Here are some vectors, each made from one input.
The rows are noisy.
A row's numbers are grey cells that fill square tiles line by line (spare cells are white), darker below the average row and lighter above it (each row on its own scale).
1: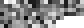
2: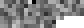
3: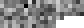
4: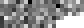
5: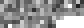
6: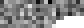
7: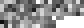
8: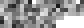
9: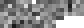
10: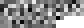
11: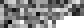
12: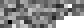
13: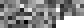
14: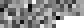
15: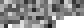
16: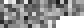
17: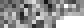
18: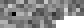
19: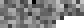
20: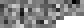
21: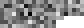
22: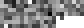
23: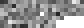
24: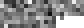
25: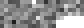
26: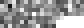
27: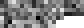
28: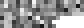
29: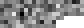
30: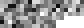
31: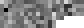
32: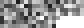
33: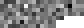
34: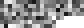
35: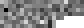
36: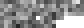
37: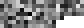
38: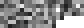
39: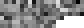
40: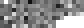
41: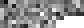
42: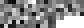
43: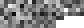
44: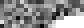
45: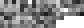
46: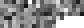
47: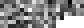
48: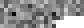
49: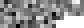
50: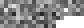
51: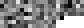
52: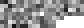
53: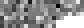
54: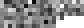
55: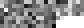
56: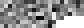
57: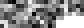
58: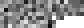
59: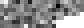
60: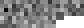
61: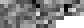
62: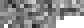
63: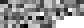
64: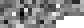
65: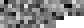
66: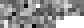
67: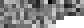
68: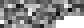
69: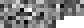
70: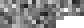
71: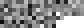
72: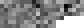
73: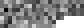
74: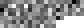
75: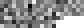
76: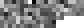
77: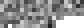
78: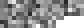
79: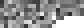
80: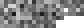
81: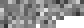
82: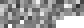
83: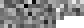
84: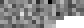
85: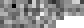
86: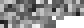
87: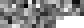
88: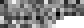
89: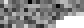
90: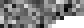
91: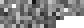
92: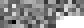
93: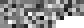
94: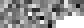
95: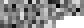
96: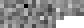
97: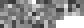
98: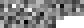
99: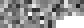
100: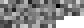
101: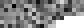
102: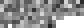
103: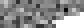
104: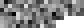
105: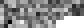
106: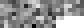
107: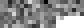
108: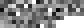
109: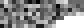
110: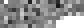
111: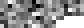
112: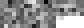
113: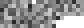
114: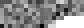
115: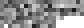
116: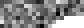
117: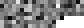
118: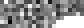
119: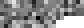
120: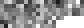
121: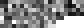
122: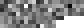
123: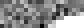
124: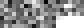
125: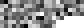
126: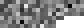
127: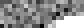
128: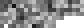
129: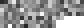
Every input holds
either a point on each of two 6-point circles, or a fixed value, or a point on a 4-point line and a point on a 5-point line.
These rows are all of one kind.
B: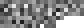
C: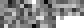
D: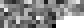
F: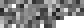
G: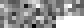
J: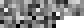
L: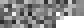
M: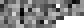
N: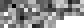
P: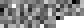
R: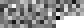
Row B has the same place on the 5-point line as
J and R.
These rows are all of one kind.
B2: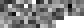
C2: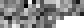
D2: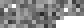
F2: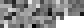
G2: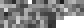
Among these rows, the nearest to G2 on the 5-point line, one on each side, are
D2 and F2.
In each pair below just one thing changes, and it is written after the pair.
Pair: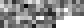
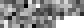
the place on the 5-point line
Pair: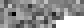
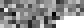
the place on the 4-point line
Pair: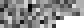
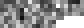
the place on the 5-point line
